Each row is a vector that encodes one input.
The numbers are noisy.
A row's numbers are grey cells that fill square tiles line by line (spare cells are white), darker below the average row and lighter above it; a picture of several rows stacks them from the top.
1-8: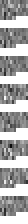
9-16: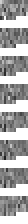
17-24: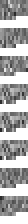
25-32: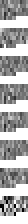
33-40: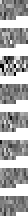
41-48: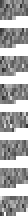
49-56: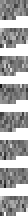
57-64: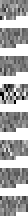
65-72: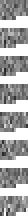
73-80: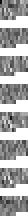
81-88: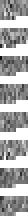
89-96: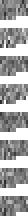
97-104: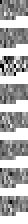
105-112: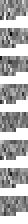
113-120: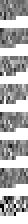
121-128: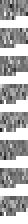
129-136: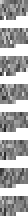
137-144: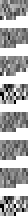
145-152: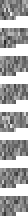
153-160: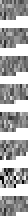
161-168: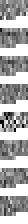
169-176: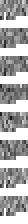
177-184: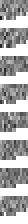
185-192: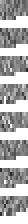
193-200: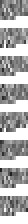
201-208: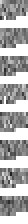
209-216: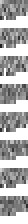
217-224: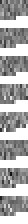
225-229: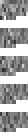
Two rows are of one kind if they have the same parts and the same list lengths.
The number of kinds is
4.
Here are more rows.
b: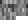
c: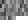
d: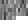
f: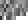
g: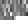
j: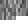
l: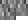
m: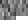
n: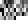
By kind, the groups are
b, l, m
c, d, g, j
f
n

